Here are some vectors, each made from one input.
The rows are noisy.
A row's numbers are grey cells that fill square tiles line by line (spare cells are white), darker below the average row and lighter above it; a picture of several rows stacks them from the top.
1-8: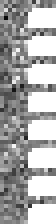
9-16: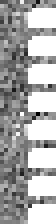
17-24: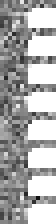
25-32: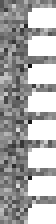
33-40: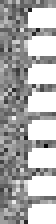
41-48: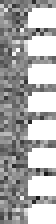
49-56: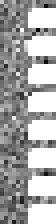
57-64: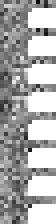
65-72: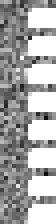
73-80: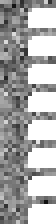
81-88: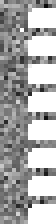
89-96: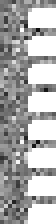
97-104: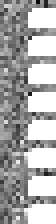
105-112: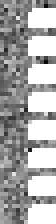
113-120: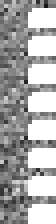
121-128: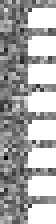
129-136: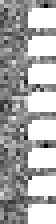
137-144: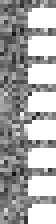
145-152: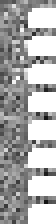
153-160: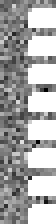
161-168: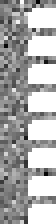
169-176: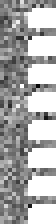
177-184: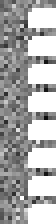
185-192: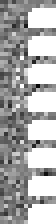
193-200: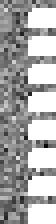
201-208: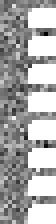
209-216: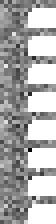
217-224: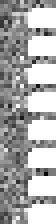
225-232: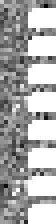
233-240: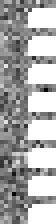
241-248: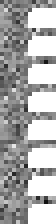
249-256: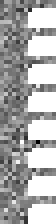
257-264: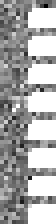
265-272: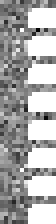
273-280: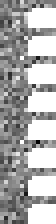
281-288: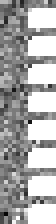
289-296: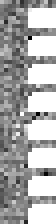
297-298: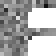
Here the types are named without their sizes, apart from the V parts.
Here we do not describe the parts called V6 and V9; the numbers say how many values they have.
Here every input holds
a value of V6 and a value of V9, together with either a point on a circle and a true/false value, or a fixed value.
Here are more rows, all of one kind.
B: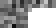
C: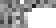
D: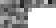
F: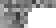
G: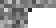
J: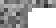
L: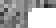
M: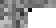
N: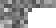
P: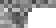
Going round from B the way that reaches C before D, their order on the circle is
B, M, G, N, J, P, C, F, L, D.
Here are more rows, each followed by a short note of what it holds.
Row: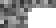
a value of V6 and a value of V9
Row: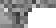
a point on a circle, a true/false value, a value of V6 and a value of V9
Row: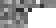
a value of V6 and a value of V9
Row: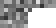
a value of V6 and a value of V9
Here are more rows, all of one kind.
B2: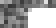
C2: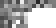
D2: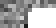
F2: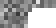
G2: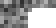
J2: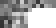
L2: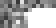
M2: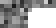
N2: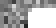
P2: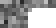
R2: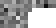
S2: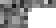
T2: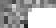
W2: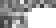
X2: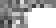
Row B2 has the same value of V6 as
G2, M2, P2 and S2.
